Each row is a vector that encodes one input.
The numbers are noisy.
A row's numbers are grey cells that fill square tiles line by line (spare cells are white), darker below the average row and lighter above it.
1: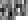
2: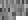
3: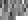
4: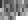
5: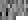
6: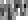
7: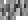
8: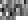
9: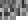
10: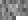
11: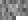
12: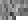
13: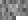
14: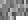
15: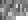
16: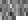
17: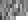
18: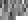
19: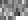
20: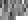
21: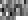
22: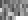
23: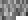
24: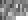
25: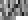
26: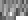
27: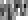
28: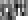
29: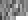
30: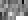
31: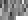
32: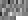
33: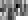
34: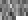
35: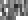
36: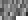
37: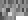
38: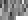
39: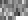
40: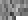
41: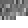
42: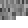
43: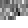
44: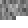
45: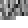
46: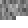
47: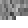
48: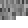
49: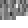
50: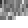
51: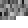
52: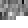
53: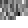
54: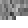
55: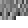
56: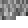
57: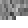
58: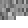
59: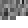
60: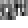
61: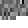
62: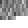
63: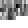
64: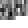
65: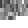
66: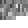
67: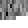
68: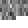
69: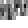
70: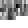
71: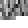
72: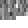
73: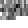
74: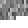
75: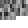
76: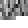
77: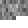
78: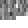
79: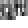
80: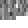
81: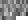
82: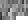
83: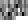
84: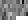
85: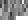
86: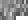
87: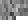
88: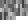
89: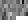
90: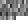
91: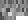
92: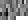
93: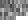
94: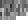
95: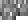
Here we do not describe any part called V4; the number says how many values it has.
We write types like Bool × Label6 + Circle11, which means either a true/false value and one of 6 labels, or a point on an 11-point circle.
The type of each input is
Bool × Label5 + Line5 × List2(V4).
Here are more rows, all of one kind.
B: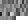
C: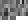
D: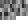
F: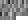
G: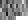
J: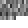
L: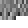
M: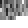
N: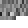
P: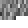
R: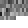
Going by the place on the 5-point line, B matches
F, N and R.
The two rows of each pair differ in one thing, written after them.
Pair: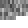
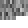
the value of V4 in item 1 of the list
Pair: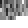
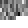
the value of V4 in item 1 of the list
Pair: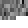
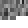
the value of V4 in item 2 of the list
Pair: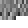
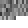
the value of V4 in item 1 of the list
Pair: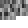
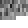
the value of V4 in item 1 of the list
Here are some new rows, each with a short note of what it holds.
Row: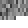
a point on a 5-point line, together with a list of two items
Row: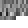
a point on a 5-point line, together with a list of two items
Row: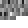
a point on a 5-point line, together with a list of two items
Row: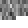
a point on a 5-point line, together with the empty list
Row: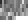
a point on a 5-point line, together with a list of one item
